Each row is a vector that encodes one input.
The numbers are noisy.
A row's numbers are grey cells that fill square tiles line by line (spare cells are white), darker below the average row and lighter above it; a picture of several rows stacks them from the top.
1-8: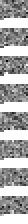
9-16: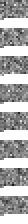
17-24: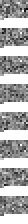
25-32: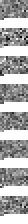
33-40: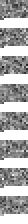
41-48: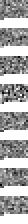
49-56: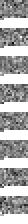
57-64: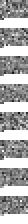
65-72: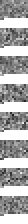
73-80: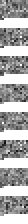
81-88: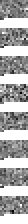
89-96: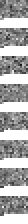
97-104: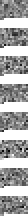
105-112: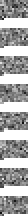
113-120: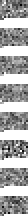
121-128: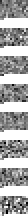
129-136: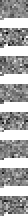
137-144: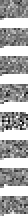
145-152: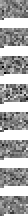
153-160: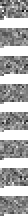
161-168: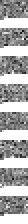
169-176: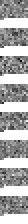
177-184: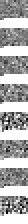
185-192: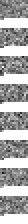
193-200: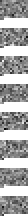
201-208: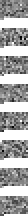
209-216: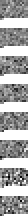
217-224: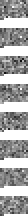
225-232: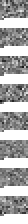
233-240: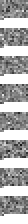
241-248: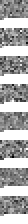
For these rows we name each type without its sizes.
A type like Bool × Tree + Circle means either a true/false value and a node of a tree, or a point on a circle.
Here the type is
List(Label × Line).
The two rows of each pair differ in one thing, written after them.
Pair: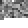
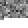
the place on the line in item 2 of the list
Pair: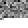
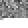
the label in item 1 of the list
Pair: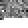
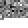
the place on the line in item 1 of the list
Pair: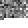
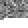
the place on the line in item 2 of the list
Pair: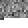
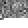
the label in item 1 of the list
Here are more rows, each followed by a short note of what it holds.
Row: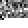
a list of one item
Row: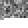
a list of one item
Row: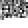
the empty list
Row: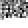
the empty list
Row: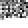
the empty list
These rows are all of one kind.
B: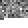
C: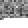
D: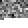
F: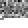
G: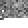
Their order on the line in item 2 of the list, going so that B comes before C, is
F, B, D, G, C.
